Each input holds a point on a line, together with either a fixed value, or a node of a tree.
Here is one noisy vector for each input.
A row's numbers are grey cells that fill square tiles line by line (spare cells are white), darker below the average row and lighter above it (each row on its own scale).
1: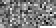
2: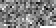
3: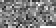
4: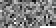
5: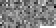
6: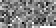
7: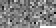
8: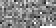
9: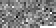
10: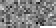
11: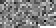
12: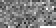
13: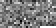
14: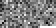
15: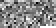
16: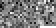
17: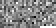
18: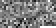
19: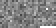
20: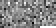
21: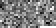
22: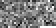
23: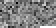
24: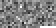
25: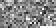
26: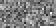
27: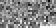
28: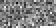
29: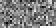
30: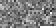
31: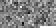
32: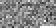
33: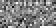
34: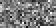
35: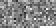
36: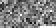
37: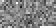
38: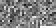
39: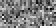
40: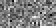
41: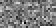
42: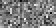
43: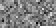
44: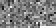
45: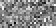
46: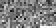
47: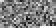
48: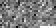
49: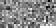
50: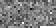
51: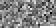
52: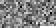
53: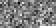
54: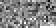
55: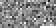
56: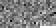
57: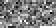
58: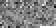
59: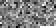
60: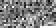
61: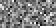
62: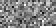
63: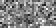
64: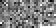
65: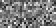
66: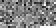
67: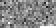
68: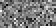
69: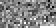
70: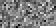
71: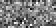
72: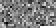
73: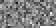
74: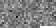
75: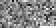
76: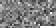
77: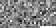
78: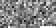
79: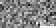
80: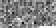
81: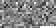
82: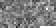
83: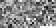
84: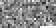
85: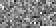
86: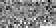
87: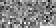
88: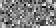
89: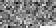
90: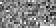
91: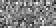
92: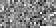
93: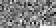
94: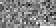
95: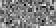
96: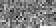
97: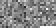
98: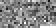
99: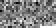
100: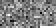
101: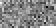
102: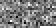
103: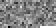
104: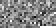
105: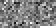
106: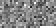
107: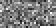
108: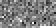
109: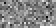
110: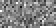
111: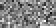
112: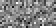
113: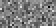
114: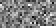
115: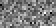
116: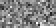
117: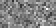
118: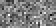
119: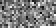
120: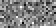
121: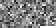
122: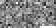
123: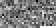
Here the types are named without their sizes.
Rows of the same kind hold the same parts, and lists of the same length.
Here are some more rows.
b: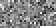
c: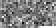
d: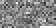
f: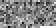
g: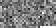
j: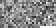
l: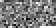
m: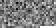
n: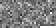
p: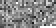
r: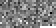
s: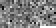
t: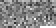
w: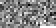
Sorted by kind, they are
b, d, j, p, t, w
c, f, g, l, m, n, r, s

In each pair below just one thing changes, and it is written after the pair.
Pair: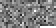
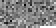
the place on the line
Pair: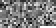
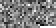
the node of the tree
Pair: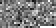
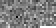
the node of the tree
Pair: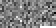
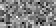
the place on the line
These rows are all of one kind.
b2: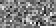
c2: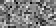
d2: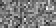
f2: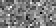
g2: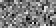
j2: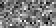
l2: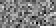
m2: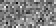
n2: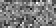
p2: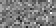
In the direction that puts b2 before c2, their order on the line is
d2, b2, m2, f2, l2, n2, p2, g2, j2, c2.
